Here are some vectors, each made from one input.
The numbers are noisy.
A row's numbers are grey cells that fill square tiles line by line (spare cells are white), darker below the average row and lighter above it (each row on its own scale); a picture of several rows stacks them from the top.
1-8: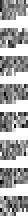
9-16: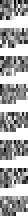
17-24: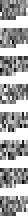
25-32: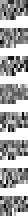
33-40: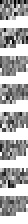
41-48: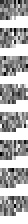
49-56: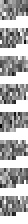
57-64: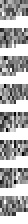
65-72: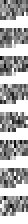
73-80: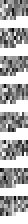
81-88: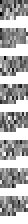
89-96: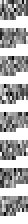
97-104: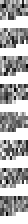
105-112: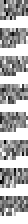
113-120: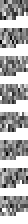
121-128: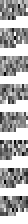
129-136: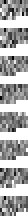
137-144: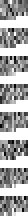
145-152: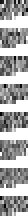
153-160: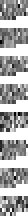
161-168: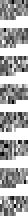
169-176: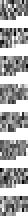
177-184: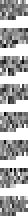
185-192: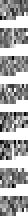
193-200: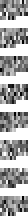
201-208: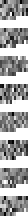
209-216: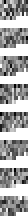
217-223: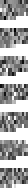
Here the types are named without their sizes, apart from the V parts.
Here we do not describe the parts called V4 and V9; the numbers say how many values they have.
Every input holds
either a point on a line, or a true/false value and a value of V9, or a value of V4.
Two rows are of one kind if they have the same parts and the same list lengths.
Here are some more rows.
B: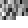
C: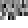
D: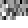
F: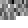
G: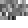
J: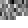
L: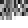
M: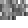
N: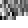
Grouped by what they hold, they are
B, D, L, N
C, G, M
F, J

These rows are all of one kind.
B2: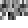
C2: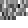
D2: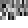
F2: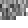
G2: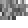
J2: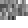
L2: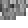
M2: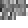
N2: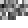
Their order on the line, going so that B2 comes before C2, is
D2, B2, N2, J2, G2, C2, F2, L2, M2.
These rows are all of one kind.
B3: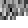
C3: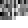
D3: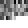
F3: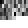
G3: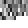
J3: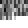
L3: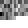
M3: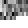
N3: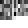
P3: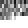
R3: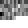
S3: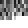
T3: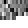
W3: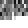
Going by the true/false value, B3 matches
G3, M3 and T3.
